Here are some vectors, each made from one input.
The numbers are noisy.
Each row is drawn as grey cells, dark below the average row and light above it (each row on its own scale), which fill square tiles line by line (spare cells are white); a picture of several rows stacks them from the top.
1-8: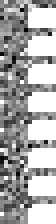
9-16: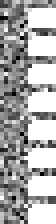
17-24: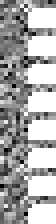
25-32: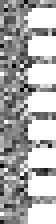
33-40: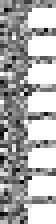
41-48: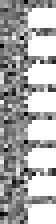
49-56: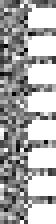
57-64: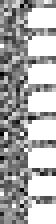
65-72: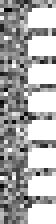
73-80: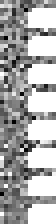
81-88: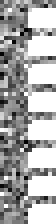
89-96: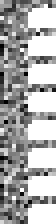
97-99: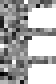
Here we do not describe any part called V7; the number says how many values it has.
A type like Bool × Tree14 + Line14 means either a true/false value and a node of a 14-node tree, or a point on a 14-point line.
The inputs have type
(Line5 + Line6) × V7.
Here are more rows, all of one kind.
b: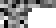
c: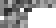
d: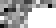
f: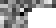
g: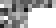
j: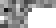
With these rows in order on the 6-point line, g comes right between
b and d.
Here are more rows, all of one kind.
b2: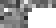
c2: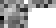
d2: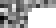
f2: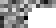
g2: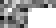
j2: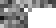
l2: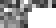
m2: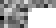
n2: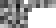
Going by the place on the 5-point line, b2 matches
f2, g2 and j2.
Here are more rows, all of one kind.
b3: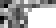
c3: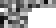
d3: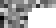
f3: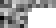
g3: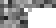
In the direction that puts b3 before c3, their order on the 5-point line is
b3, d3, f3, c3, g3.
